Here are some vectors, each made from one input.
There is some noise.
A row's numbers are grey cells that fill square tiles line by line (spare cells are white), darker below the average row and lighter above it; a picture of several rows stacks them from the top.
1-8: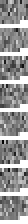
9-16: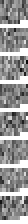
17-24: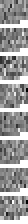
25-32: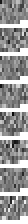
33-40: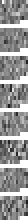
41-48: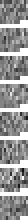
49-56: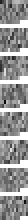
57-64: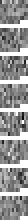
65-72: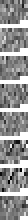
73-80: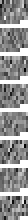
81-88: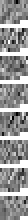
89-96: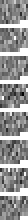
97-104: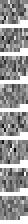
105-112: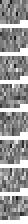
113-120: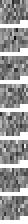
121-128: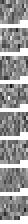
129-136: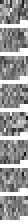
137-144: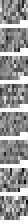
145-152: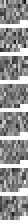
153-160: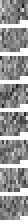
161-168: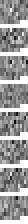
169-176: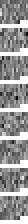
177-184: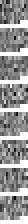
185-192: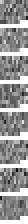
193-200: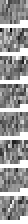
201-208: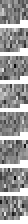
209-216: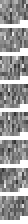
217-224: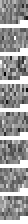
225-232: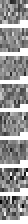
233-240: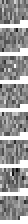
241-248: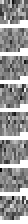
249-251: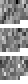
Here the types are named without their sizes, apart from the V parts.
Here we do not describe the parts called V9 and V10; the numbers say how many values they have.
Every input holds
a point on a circle, a point on a line, a node of each of two trees, three true/false values, a value of V9 and a value of V10.
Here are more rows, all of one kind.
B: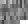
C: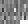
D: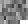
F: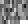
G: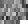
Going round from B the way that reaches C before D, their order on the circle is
B, G, F, C, D.
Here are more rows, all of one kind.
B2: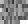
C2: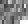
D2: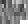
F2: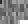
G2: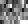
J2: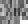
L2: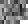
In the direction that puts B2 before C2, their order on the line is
B2, L2, J2, G2, F2, D2, C2.
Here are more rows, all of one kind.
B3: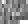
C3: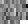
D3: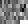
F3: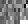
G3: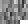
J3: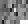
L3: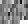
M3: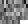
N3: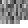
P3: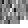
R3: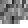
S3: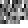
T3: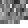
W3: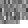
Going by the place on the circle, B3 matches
C3, N3, P3 and S3.
